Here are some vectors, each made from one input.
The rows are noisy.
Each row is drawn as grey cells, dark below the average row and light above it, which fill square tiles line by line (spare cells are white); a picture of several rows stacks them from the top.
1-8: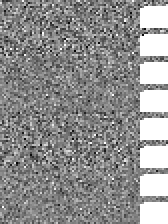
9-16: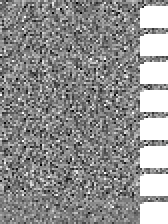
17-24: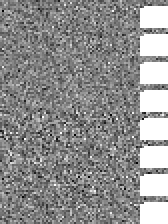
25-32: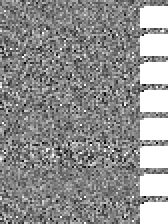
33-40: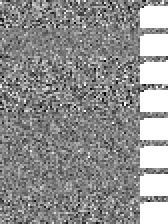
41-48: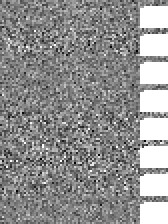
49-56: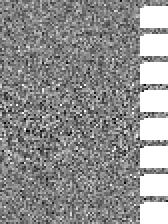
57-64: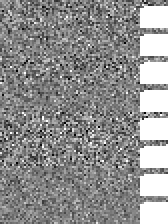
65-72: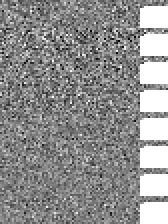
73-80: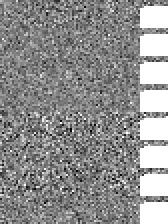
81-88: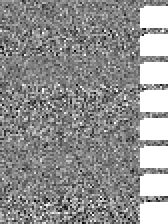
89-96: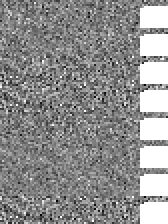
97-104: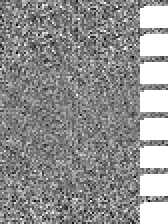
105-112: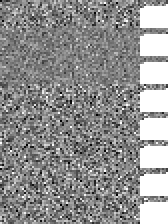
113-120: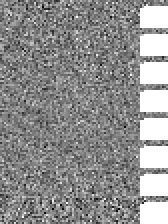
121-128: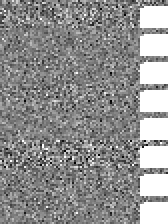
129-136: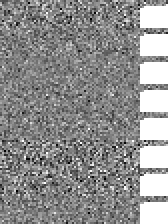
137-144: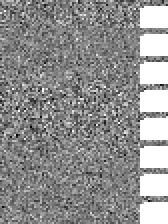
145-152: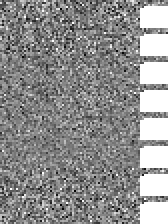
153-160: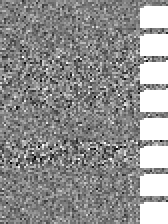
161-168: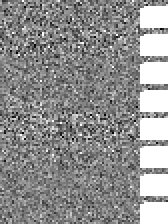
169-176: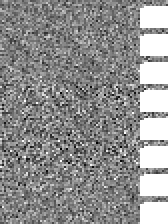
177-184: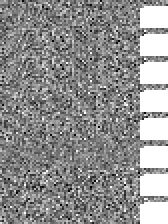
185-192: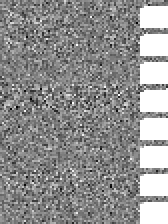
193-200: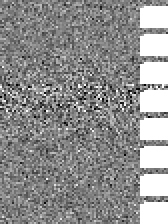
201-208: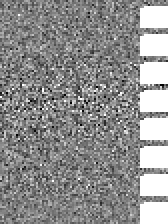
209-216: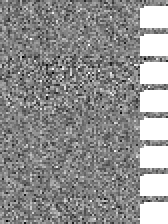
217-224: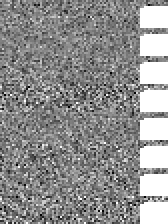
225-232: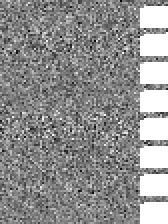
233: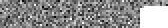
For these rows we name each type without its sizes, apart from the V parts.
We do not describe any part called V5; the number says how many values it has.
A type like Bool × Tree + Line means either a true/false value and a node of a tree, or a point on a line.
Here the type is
(Bool × Line + Label × V5) × V5 + Tree.
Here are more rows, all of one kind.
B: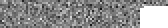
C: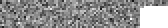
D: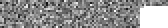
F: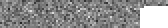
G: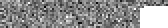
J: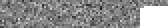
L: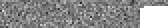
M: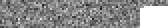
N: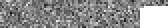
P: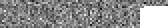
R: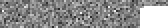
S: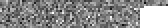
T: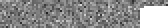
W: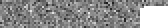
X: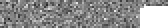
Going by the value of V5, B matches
C, J, M and P.
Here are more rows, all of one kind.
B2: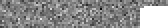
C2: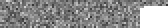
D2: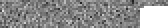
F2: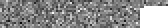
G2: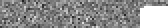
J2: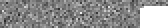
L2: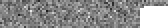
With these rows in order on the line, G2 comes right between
C2 and J2.
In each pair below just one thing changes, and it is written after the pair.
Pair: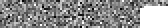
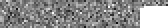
the true/false value
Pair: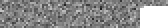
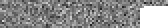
the true/false value
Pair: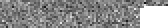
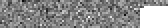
the value of V5
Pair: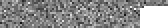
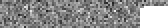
the place on the line
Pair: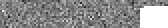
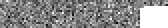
the place on the line
